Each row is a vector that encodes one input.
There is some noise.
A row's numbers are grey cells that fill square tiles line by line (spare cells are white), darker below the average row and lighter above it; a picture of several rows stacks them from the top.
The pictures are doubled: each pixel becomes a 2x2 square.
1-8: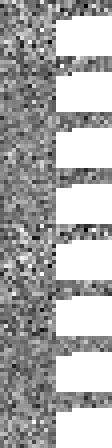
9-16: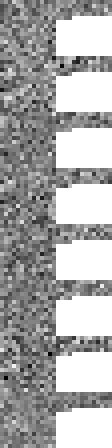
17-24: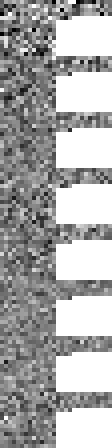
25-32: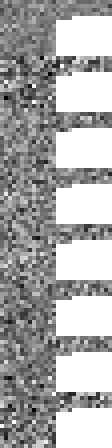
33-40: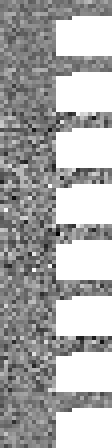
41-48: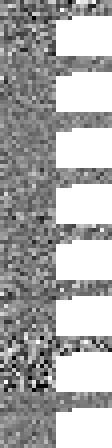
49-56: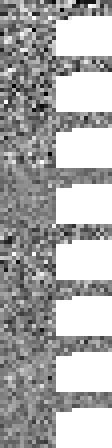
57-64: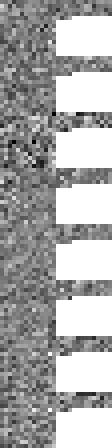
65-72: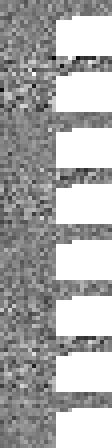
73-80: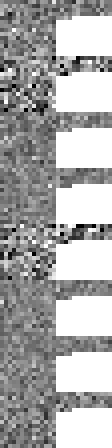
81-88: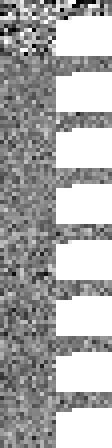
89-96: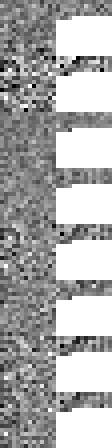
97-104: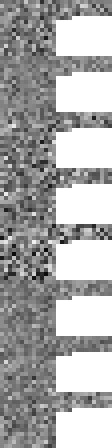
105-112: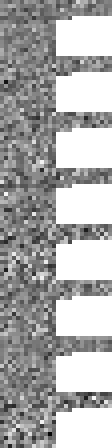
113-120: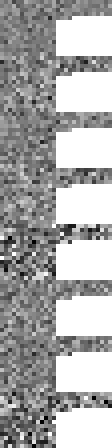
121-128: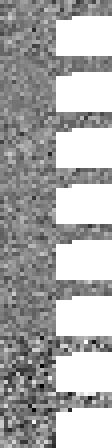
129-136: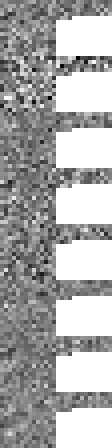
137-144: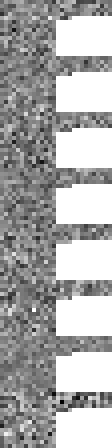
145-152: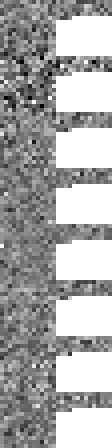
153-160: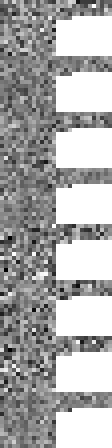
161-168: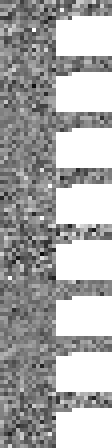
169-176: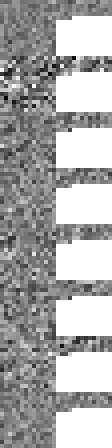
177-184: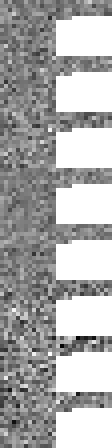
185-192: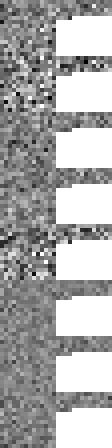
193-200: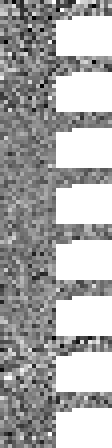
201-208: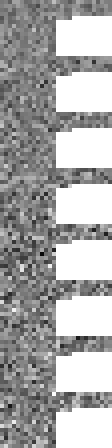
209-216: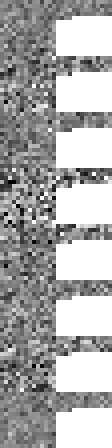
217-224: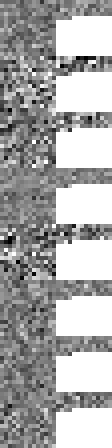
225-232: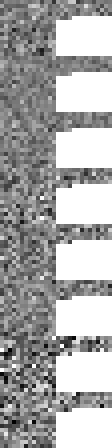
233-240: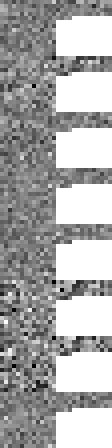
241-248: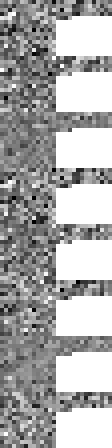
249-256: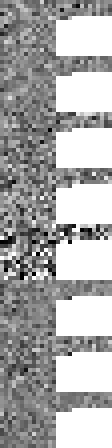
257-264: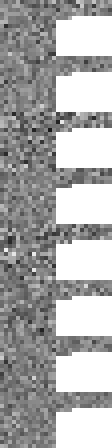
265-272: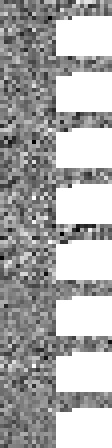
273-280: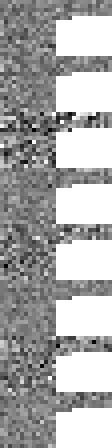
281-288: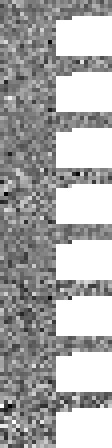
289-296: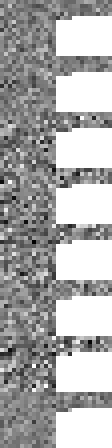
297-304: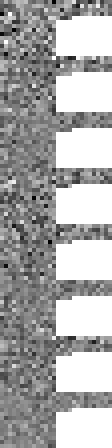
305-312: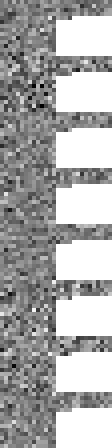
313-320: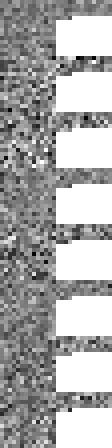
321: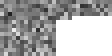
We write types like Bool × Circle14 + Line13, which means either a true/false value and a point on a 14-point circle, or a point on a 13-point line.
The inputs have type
Bool × (Circle9 + Circle11).
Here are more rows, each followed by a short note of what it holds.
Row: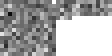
a point on an 11-point circle and a true/false value
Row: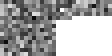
a point on a 9-point circle and a true/false value
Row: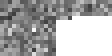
a point on an 11-point circle and a true/false value
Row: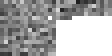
a point on an 11-point circle and a true/false value
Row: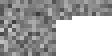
a point on a 9-point circle and a true/false value
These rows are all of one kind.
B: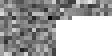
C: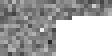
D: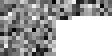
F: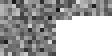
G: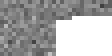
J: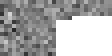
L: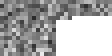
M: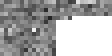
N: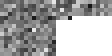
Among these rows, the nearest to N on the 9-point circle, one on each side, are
F and J.
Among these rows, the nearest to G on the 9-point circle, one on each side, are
B and D.
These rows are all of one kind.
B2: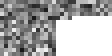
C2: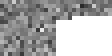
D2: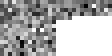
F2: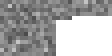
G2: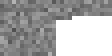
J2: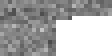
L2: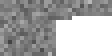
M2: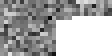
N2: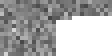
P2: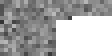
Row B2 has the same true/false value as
M2 and N2.
